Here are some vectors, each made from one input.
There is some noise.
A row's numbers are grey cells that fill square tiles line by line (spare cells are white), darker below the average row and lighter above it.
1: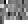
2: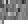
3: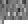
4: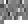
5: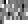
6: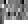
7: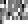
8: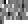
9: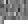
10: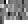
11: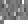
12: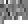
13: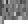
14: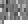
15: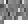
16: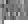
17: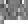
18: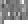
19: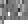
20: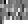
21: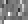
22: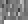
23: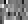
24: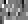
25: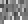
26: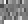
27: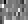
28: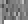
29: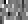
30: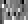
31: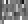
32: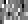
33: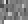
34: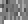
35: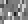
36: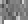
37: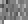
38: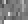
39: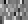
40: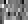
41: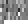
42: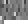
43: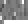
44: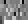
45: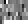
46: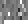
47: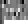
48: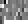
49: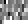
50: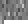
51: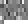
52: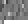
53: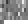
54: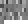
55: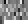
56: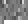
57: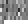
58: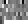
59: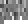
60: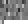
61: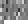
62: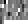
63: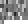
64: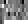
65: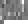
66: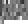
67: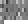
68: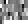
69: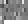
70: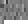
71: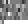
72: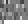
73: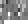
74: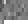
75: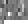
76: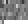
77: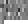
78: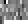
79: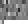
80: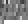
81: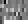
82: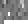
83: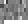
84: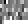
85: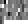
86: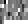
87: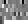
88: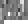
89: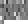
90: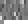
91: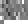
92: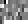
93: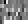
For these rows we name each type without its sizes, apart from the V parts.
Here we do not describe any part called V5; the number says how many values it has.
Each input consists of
either a point on each of three lines, or a value of V5.
